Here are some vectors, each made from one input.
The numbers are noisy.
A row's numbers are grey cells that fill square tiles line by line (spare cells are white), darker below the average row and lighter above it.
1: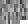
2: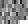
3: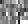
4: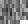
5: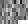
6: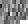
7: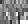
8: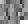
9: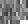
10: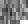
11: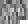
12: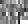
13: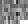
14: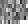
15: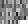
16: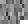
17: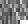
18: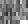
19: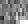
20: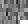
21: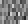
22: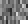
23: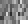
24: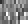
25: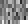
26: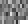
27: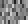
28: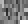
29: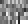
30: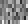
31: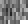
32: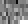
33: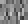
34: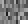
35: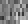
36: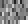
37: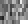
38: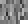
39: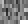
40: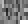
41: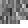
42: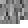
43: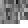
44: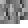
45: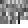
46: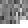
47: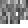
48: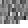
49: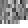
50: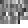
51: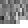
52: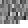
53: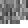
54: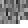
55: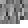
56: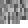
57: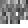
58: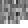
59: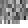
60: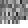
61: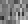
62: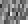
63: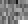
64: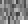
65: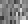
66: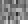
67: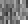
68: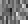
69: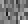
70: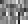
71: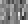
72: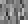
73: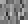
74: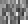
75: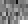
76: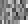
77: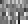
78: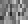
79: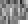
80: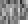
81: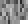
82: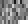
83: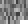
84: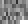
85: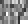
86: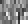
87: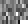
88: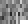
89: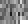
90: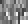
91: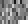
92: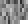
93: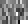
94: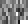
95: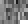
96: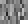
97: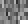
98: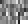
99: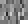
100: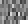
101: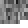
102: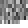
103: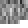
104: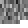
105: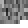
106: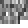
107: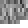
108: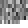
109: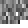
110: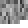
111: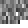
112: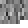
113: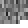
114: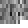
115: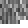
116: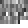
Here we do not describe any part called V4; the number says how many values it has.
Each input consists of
a point on a 5-point line, together with either a point on a 7-point line, or a value of V4.
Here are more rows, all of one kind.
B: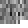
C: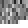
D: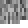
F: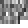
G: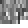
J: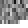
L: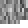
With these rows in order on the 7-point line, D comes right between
B and F.
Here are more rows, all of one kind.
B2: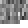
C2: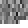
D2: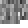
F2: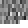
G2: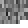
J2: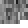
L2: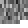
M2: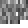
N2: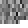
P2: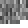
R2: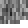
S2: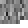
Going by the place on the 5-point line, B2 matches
D2 and S2.
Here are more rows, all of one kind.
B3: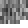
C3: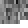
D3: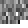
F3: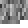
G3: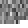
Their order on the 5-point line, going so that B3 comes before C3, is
D3, B3, C3, F3, G3.
